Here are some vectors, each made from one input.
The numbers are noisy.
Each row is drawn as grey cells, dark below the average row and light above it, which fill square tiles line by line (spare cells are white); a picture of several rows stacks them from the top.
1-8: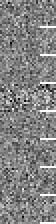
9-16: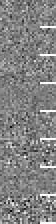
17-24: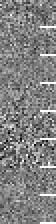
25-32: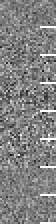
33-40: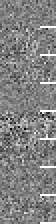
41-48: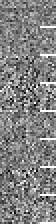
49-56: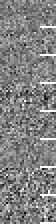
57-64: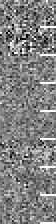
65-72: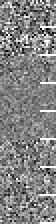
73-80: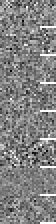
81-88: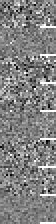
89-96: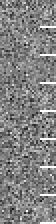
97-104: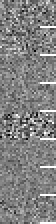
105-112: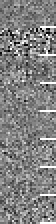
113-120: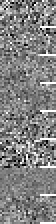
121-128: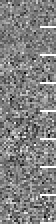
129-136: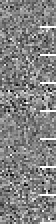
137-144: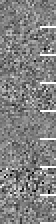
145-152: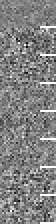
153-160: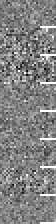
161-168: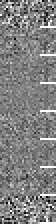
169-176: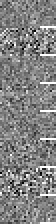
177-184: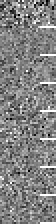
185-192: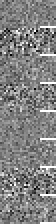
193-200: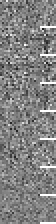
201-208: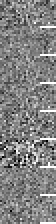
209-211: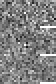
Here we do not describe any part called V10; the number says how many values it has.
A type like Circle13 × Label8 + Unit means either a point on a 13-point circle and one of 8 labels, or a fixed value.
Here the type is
Line5 × (Tree7 + V10) + Tree9.
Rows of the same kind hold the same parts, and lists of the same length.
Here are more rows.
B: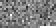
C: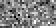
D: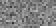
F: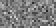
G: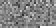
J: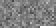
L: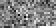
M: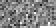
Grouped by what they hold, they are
B, F
C, G, J
D, L, M

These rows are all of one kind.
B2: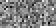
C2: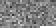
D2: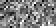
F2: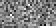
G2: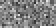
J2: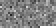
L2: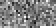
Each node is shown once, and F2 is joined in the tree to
B2 and D2.
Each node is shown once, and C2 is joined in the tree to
D2 and J2.
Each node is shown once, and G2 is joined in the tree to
L2.
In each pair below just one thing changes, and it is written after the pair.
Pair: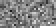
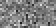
the value of V10
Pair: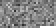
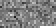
the value of V10
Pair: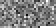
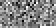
the place on the 5-point line
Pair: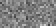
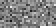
the value of V10
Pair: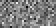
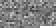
the value of V10
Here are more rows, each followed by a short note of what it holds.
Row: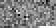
a node of a 9-node tree
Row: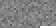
a point on a 5-point line and a value of V10
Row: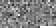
a point on a 5-point line and a value of V10
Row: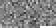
a node of a 9-node tree
